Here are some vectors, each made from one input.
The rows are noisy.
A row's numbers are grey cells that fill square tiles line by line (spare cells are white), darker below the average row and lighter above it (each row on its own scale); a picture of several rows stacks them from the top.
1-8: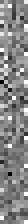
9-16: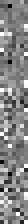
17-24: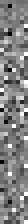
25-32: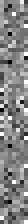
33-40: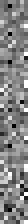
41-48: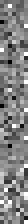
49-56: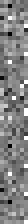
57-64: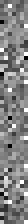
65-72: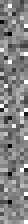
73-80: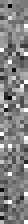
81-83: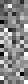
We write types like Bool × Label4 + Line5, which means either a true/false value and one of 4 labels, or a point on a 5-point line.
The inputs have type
Line5 + Tree11.
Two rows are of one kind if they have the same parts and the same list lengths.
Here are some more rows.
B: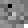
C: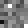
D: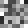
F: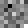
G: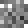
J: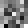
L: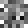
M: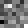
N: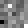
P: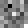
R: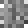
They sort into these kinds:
B, D, F, G, J, L, P, R
C, M, N

